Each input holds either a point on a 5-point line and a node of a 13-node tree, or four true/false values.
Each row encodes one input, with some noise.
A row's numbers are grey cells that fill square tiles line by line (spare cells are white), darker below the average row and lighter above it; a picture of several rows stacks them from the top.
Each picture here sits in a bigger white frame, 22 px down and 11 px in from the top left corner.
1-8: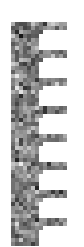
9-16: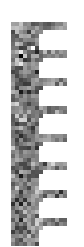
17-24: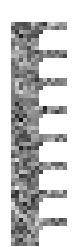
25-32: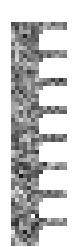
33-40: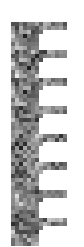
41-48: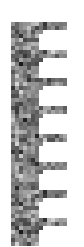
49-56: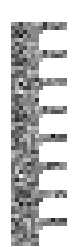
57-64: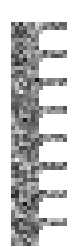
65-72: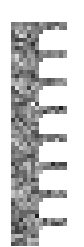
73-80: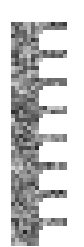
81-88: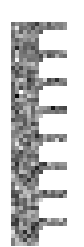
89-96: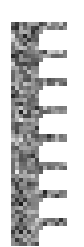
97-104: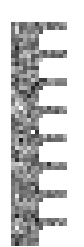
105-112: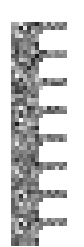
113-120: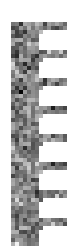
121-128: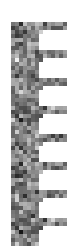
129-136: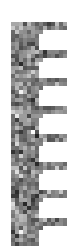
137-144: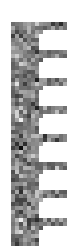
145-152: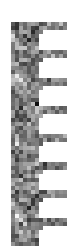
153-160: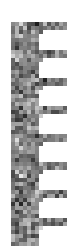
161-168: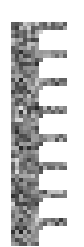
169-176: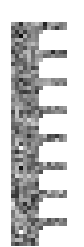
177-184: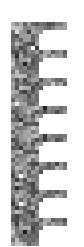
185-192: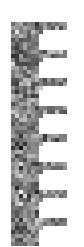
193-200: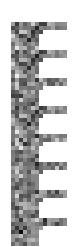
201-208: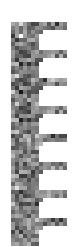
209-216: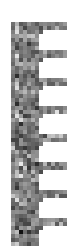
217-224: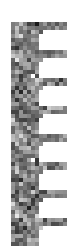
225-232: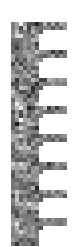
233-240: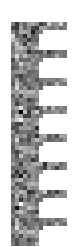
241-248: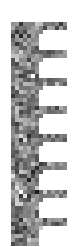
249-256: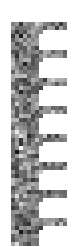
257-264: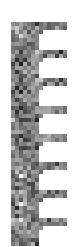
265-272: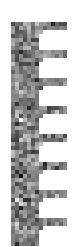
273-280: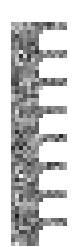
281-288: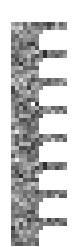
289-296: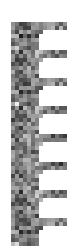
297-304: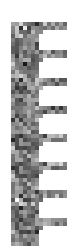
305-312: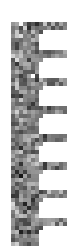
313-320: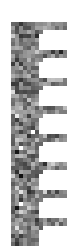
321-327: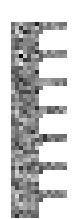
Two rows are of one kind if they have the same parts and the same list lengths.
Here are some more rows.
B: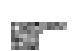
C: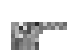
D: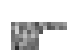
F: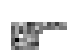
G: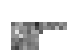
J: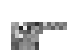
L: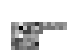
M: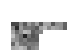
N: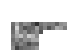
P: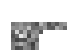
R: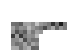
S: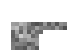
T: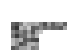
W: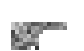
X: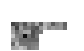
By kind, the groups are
B, C, D, F, G, J, L, N, P, S, W
M, R, T, X

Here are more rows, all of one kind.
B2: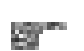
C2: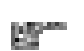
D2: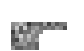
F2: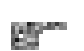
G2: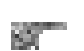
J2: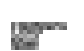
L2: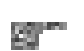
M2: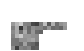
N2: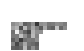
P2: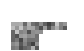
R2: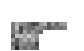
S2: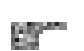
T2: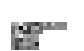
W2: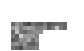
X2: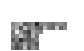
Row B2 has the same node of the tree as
C2, F2, L2 and S2.
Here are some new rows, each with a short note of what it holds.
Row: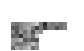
four true/false values
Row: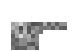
a point on a 5-point line and a node of a 13-node tree
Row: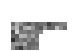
a point on a 5-point line and a node of a 13-node tree
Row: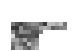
four true/false values
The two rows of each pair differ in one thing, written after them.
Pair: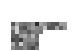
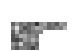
the place on the 5-point line
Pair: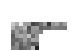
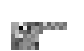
the node of the tree
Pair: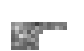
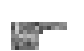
the node of the tree
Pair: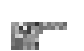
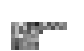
the node of the tree
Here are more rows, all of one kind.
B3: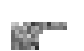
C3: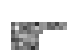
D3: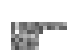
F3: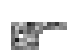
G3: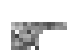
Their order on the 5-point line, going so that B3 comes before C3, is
B3, F3, C3, G3, D3.
